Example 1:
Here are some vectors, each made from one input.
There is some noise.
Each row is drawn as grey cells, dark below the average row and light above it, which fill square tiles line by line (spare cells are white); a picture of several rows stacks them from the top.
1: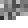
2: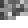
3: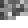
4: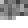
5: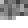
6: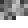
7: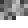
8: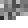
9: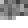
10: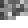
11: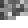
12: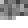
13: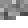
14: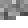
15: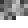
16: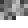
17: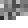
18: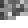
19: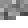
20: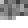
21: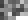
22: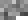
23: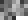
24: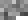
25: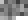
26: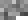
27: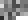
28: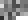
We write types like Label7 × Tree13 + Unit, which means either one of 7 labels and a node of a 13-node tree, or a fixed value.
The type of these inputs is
Label5.
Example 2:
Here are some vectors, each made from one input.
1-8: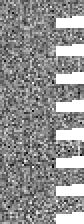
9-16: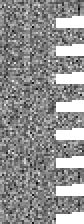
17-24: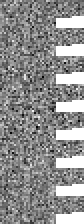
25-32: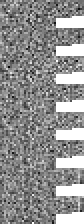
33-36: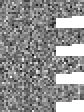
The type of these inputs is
Bool × Bool × Bool.
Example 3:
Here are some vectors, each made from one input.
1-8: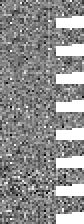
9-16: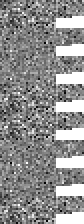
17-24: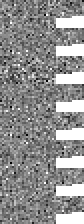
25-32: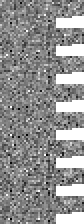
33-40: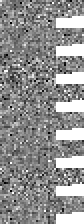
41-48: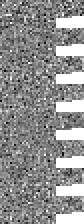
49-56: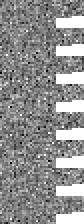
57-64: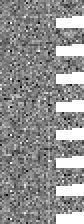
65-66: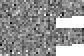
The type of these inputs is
Bool × Bool × Bool × Bool + Unit.
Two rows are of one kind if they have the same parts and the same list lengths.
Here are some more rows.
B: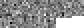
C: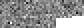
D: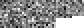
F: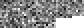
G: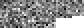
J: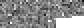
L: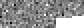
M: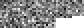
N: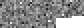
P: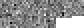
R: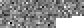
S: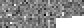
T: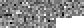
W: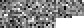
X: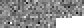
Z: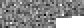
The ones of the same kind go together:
B, C, J, L, N, P, R, S, T, X, Z
D, F, G, M, W

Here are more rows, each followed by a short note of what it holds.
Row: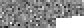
four true/false values
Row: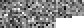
a fixed value
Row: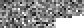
a fixed value
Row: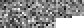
a fixed value
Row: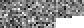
a fixed value
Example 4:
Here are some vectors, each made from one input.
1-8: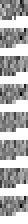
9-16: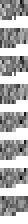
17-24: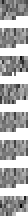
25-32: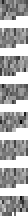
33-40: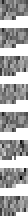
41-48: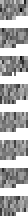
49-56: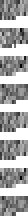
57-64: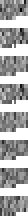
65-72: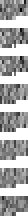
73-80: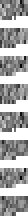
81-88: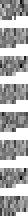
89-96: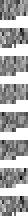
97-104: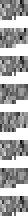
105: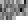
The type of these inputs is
Label5.
